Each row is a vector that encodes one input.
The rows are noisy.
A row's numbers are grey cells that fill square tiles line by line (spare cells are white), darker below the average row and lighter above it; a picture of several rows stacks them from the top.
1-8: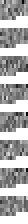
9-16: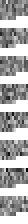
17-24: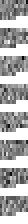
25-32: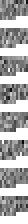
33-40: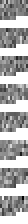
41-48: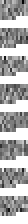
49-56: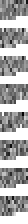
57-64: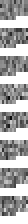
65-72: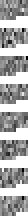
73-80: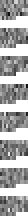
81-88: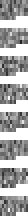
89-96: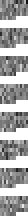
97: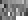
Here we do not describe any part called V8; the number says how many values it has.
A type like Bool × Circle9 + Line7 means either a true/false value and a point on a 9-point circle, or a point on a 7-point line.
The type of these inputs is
List2(Line4) × V8.
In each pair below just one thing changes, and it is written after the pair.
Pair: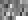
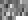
the place on the 4-point line in item 1 of the list
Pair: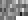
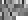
the value of V8
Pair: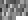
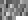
the place on the 4-point line in item 2 of the list
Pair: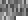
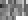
the value of V8
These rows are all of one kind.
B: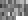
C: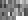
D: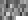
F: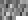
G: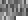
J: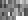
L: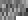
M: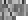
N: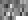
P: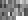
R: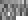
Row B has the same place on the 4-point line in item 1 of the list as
D and N.
